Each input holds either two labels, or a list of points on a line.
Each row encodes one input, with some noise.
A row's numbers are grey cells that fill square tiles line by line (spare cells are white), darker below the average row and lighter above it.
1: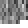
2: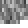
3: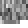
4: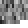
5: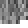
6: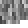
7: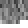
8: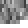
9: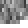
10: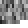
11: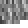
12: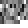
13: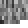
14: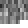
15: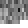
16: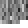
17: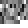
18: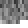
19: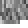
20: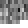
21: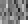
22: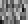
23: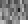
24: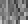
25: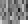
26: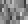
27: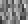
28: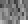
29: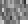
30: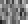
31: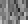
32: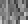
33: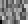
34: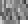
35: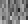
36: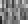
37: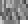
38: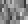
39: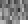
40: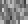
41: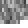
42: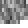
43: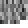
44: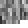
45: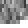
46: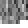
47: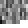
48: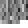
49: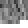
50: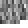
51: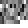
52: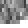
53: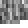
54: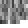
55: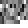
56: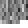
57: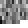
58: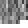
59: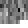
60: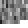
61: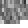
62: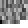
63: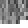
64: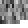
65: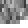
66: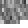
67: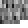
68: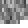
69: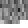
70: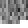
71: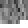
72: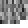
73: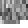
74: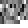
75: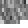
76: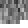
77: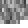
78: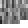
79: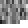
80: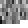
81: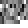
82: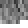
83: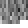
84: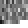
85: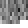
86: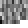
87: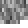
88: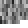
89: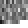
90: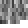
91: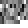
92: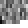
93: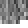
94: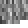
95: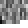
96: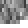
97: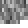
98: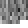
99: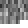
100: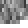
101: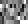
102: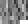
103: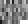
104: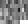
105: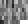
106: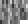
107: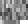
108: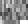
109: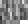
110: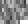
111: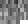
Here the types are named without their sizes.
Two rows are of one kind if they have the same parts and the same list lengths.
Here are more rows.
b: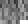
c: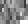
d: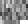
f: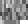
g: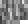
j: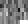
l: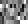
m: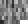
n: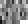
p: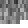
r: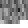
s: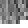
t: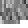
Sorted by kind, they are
b, j, p, r, s
c, d, f, t
g, m, n
l

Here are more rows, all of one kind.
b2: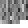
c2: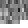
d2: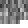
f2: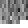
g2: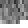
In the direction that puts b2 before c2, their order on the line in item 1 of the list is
b2, f2, g2, c2, d2.
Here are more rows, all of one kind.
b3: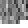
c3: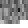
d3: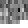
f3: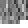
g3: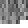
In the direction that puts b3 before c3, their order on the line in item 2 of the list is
g3, b3, f3, c3, d3.
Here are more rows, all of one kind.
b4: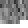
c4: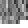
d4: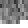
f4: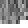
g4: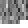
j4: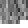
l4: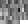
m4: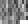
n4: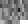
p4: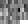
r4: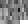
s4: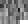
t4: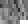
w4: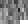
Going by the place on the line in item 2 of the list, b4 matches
g4, j4, t4 and w4.
